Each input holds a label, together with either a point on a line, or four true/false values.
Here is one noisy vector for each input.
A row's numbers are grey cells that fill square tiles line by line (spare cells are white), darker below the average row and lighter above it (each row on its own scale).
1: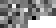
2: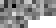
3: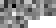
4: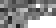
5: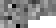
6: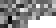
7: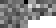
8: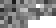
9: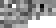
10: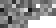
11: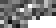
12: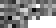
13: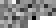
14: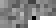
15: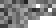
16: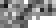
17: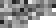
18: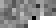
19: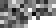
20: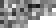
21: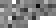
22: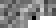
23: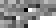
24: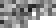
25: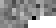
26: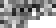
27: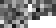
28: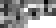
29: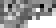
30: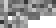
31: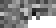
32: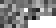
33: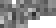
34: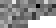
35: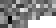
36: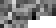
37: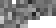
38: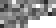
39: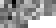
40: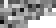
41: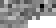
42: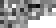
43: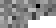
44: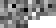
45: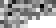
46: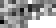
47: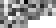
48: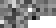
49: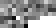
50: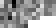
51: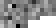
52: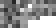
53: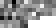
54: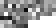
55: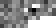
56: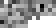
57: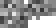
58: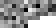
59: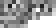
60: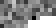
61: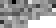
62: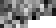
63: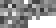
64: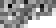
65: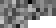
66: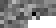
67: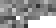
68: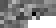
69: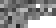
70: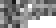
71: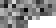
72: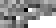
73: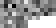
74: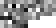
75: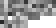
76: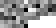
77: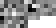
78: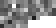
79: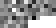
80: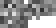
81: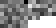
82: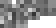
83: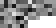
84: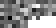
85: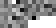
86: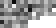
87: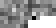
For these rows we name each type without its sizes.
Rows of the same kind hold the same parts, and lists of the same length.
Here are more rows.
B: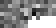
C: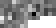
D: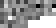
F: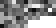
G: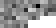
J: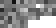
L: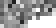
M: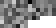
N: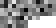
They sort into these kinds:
B, C, F, G, J, M, N
D, L

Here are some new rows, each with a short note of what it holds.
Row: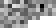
a label and a point on a line
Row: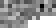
a label and a point on a line
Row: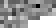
a label and a point on a line
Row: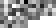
a label and a point on a line
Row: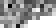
a label and a point on a line
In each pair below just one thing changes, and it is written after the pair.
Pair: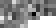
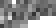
the label
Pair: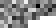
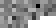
the label
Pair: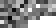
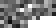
the label
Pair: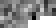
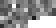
the label
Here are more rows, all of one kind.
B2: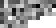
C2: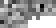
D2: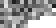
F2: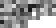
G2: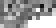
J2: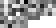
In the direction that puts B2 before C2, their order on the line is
F2, D2, B2, J2, C2, G2.
